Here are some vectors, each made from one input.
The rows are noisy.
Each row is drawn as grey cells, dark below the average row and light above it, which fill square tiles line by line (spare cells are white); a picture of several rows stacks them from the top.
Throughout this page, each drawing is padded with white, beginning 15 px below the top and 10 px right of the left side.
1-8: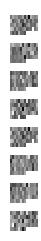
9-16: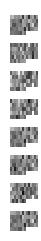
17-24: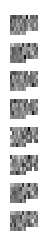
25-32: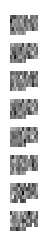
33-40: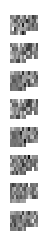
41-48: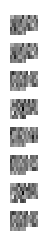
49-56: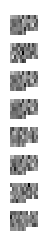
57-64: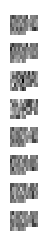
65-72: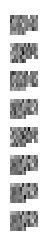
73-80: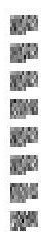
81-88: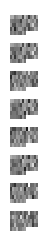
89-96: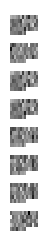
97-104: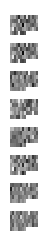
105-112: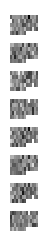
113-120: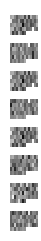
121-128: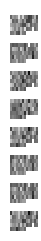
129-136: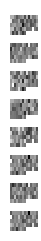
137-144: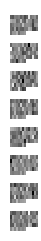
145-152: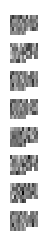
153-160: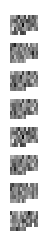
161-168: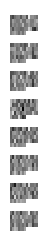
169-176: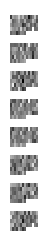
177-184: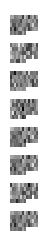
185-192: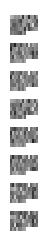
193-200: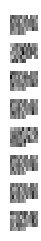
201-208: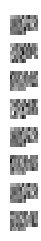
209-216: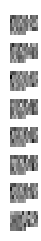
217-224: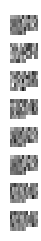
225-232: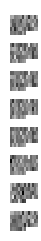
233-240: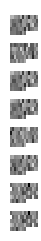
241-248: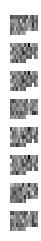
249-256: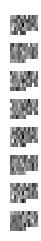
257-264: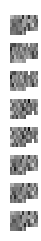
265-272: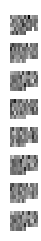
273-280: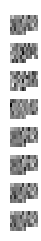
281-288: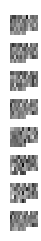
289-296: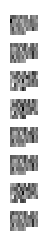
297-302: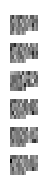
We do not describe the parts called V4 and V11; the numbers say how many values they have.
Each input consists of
either a point on an 8-point line, or a point on a 10-point line and a value of V11, or a true/false value and a value of V4.
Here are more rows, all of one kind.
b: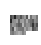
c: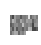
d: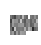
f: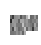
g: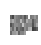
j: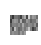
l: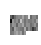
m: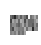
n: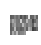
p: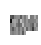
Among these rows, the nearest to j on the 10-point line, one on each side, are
b and l.
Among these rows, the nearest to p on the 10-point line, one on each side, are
f and m.
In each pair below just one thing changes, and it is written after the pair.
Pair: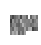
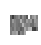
the value of V11
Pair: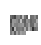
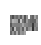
the place on the 10-point line
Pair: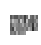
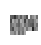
the place on the 10-point line
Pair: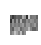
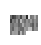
the place on the 10-point line
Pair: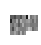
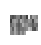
the value of V11
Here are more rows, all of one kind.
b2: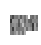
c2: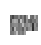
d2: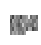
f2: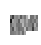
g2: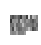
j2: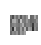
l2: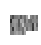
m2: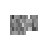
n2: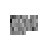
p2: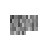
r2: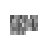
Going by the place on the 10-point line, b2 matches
d2, f2, l2 and m2.
